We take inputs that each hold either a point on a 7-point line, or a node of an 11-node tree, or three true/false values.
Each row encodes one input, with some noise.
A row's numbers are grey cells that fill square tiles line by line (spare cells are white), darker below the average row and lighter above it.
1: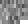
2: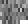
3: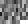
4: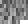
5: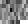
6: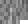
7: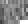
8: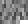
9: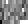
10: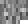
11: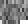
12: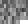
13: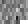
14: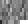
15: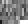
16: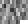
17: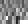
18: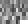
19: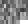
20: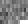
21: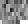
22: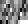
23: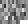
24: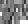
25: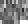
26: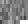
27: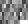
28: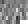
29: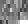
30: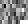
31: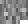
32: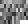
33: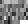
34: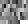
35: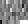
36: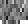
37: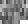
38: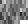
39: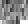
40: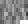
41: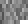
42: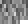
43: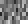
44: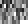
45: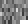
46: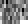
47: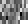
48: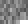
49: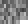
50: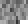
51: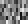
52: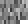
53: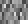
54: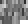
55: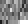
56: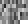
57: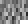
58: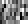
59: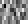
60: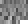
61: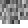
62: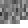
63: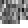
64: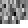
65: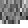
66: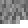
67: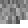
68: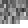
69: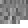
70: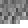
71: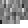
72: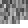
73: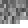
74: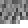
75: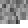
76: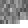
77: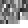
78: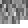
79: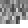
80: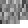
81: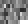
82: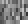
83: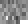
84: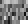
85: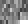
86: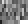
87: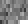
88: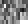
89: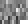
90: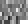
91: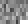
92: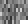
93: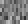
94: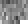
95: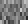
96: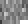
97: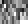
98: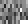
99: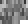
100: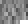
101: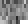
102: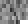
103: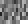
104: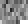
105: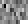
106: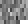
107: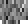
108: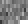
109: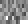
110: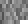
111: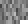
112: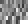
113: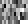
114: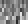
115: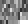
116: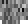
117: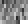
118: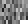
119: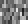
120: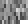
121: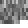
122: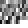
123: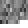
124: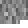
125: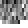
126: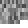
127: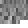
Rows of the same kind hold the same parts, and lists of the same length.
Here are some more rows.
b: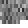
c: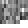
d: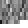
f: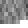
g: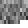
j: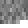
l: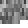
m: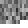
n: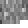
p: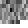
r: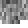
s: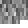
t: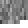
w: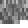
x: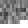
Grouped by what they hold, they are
b, g, l, w
c, d, f, j, m, n, s, t, x
p, r

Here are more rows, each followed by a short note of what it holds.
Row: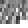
a node of an 11-node tree
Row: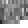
three true/false values
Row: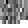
a point on a 7-point line
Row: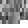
a point on a 7-point line
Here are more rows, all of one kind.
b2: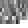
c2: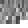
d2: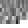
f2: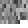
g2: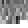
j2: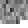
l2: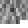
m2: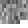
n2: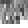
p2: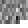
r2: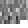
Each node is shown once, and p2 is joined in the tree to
f2 and r2.
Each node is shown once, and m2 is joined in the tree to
c2 and n2.
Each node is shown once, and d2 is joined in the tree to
b2, c2, j2 and l2.
